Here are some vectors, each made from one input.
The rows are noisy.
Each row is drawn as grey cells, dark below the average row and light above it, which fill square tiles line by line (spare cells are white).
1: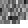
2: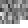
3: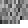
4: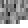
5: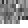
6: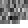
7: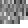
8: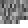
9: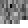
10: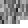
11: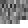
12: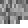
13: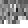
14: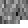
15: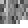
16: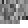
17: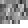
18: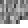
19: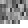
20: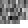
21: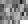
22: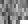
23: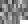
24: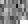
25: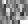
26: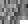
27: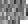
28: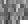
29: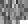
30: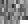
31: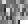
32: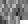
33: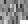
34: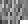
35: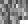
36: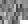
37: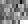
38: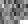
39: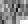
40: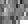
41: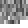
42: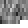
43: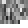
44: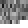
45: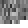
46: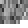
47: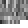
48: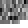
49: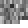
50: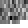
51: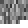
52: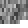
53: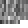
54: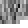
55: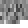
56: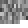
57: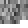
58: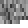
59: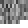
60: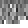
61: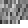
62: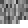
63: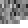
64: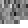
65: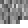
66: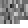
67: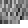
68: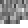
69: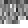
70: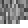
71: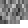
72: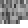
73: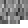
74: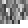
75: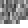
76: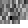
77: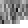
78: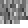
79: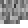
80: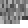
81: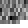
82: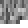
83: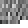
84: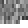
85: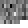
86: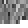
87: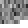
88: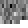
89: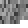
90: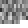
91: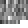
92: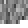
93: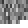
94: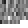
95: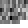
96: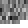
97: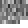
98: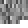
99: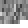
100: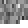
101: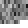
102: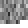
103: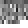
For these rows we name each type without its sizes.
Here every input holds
either a point on a circle, or a fixed value, or a node of a tree.
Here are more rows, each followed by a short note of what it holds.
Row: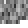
a point on a circle
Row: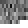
a point on a circle
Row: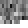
a point on a circle
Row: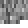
a point on a circle
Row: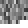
a point on a circle
